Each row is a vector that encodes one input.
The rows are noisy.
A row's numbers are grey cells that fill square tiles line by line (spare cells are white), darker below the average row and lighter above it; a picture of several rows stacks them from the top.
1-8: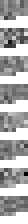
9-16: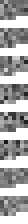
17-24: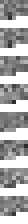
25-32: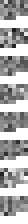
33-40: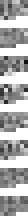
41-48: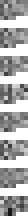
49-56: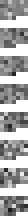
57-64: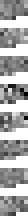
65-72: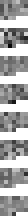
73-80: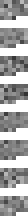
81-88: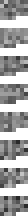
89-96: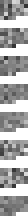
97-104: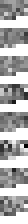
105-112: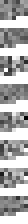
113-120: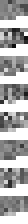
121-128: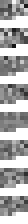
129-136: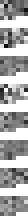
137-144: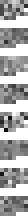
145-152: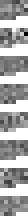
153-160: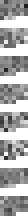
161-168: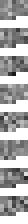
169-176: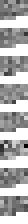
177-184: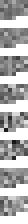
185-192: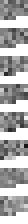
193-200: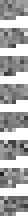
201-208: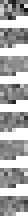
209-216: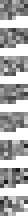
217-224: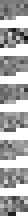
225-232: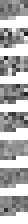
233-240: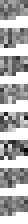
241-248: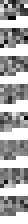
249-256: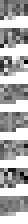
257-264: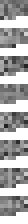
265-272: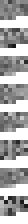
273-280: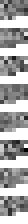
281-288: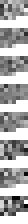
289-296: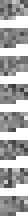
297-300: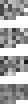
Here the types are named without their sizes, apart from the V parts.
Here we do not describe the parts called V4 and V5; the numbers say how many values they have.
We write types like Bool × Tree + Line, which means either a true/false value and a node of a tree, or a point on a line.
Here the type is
Bool × (Line + V4) + Label × V5.
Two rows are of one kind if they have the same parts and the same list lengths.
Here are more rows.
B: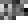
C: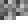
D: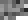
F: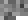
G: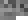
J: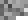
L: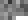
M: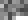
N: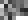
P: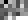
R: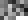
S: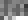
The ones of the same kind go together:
B, C, D, P
F, G, L, M, N, R, S
J

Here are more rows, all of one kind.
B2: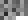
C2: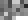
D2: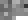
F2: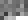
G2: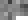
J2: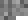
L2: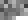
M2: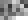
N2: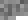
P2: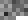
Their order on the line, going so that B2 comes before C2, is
B2, L2, P2, N2, M2, F2, J2, D2, G2, C2.
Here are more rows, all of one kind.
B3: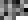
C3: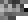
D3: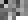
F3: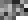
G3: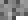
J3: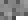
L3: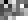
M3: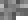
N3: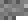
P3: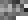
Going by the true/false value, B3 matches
L3 and M3.
